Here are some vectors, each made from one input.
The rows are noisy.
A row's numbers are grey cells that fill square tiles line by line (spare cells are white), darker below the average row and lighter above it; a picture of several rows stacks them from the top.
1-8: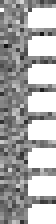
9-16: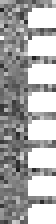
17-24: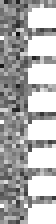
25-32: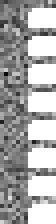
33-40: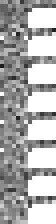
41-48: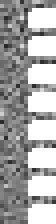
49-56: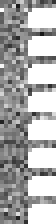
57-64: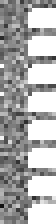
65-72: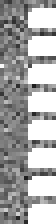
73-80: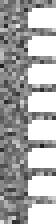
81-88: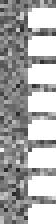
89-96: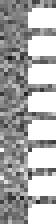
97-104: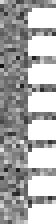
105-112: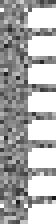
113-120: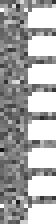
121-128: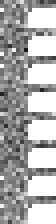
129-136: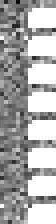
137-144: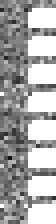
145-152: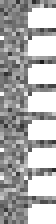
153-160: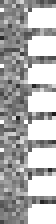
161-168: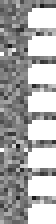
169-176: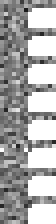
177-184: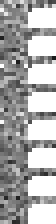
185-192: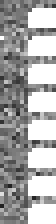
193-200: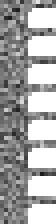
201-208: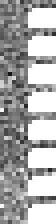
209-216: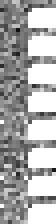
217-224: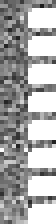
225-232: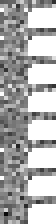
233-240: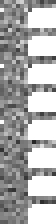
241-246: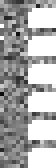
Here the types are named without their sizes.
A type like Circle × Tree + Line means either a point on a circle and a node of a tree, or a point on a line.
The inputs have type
Circle × List(Line).
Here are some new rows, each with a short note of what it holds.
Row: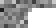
a point on a circle, together with a list of two items
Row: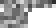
a point on a circle, together with the empty list
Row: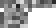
a point on a circle, together with the empty list
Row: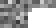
a point on a circle, together with a list of one item
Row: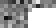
a point on a circle, together with a list of two items
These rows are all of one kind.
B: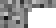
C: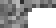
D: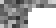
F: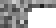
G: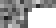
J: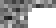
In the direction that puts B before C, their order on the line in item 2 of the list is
B, C, F, D, G, J.
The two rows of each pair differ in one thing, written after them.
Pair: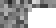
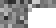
the place on the line in item 2 of the list
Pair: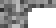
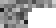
the place on the line in item 1 of the list
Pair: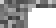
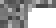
the place on the line in item 1 of the list
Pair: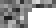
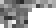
the place on the line in item 1 of the list
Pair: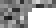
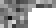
the place on the line in item 1 of the list
